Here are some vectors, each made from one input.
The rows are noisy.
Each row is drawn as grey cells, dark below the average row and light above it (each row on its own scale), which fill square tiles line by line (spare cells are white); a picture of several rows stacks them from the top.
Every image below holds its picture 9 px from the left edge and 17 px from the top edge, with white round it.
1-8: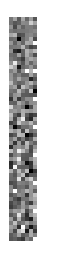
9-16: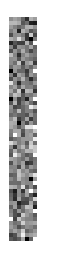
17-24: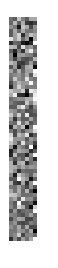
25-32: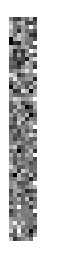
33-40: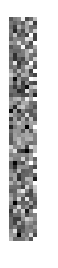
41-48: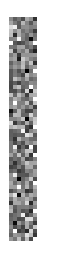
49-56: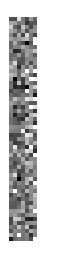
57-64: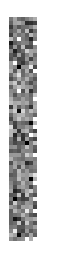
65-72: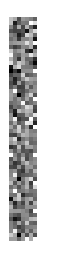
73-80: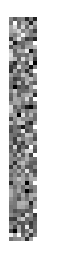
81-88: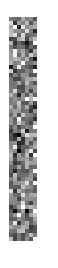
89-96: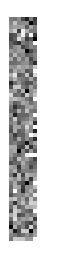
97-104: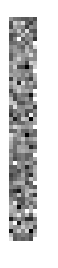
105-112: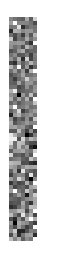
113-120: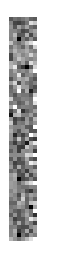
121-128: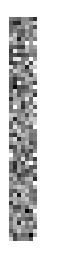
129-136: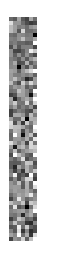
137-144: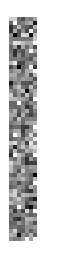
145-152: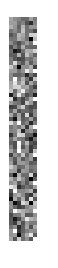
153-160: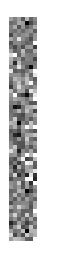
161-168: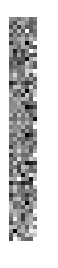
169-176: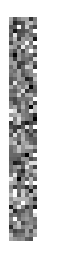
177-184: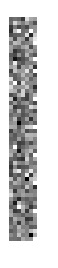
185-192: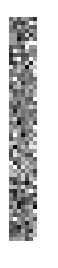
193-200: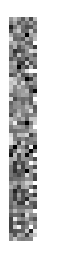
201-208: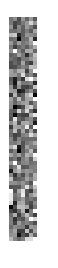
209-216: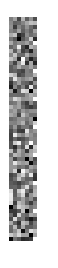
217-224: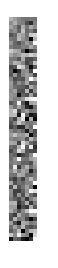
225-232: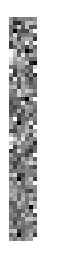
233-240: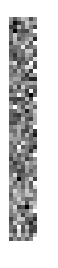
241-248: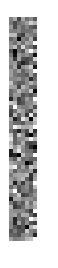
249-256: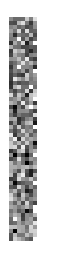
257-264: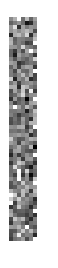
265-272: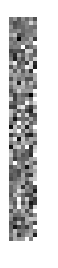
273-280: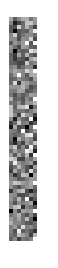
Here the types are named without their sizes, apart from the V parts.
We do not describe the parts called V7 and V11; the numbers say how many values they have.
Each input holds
either a label and a value of V11, or three true/false values, or a value of V7.
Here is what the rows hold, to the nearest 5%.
About 45% of them hold a label and a value of V11. About 35% of them hold three true/false values. The rest hold a value of V7.
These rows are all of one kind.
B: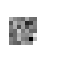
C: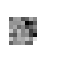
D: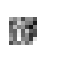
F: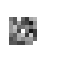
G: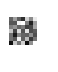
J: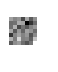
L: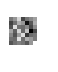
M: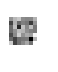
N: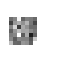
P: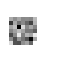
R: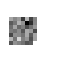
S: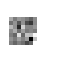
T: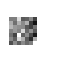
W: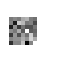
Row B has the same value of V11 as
M, P and S.
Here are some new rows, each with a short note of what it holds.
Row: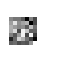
a label and a value of V11
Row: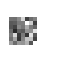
three true/false values
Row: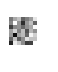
a value of V7
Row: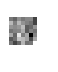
a label and a value of V11
